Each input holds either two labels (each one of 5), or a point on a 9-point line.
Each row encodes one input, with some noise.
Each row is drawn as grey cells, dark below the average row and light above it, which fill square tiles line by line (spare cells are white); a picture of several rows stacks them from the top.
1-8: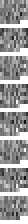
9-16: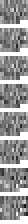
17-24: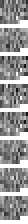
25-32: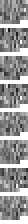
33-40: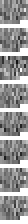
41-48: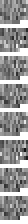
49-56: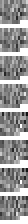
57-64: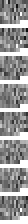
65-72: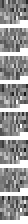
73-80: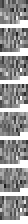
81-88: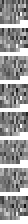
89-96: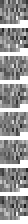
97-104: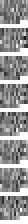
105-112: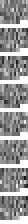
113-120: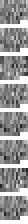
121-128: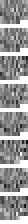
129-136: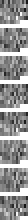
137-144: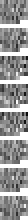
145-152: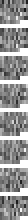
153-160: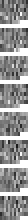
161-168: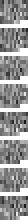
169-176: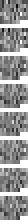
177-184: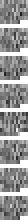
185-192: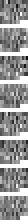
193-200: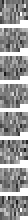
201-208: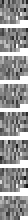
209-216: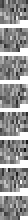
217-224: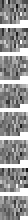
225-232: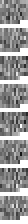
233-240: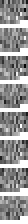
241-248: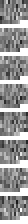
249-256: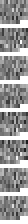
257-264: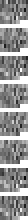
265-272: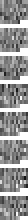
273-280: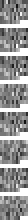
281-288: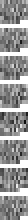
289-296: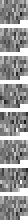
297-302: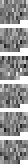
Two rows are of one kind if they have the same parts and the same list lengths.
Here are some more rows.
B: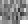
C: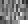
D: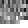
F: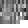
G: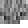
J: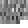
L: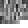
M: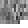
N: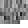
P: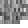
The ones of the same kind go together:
B, G, J, M, N, P
C, D, F, L

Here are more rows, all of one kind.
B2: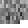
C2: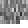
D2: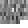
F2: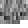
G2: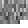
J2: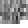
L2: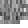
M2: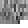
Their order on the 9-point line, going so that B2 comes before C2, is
B2, G2, M2, D2, C2, F2, L2, J2.
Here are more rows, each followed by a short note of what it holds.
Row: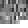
two labels (each one of 5)
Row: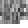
a point on a 9-point line
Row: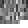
two labels (each one of 5)
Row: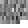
a point on a 9-point line
